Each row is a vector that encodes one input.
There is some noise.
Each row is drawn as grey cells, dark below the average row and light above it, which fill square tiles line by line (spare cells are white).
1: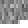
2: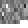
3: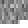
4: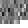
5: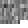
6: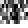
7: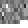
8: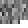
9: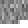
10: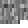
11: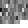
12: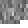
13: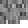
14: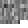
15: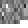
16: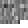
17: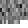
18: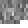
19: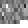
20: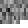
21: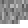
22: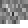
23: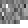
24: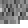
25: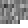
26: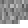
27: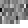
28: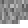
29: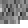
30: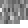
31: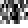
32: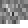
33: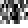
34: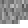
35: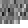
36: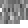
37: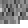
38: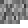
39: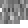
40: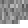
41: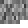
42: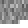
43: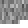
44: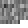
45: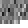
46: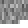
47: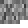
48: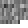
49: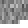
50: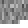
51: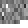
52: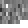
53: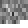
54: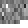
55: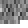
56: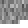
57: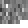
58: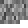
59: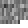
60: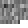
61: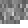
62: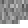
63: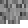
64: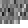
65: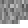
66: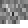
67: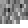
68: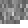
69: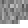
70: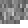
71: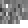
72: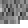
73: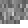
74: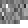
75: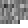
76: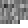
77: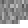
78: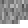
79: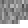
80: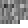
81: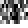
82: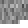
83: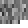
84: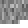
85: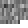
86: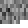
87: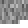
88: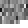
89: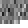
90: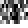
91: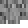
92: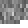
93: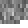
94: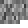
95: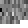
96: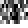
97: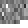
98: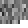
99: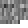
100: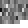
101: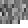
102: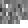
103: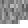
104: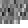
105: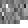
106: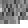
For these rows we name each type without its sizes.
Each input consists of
either a point on a circle and a true/false value, or a fixed value.
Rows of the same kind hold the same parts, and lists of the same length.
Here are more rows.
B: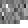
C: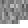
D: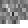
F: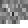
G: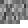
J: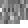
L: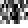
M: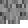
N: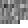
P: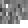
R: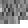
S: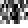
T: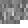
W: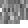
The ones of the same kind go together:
B, C, D, F, G, J, M, N, P, R, T, W
L, S

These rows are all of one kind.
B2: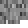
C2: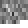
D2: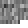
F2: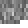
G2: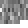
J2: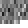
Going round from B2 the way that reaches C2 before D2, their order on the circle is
B2, J2, G2, C2, F2, D2.
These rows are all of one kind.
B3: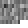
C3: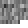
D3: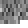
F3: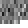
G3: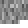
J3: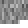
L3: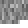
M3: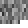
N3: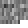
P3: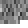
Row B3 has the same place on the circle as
C3, M3 and N3.
